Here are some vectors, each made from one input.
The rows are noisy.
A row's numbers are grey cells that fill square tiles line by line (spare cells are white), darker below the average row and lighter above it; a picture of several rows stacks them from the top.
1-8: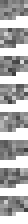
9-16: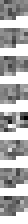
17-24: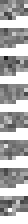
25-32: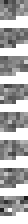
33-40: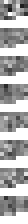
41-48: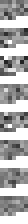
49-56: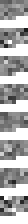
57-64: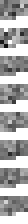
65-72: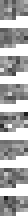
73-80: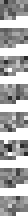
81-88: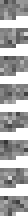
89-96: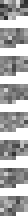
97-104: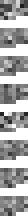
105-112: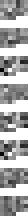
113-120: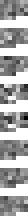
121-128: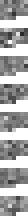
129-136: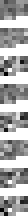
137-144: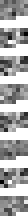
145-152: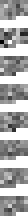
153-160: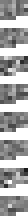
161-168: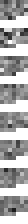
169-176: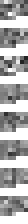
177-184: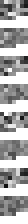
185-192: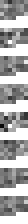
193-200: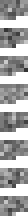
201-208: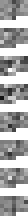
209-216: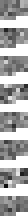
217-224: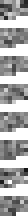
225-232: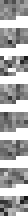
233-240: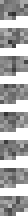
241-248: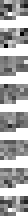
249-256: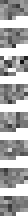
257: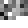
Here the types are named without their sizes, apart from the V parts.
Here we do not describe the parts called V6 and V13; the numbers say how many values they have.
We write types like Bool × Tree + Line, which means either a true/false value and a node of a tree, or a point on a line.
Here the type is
(Bool × Bool × Bool × Bool + Unit) × Label + V6 × V13.
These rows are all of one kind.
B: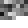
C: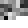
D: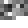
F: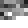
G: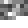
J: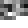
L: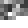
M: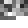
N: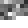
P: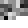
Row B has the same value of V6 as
D, G, L and N.
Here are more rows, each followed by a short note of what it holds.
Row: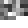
a value of V6 and a value of V13
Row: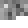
a label
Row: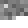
a label
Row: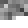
a label
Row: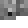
a label and four true/false values
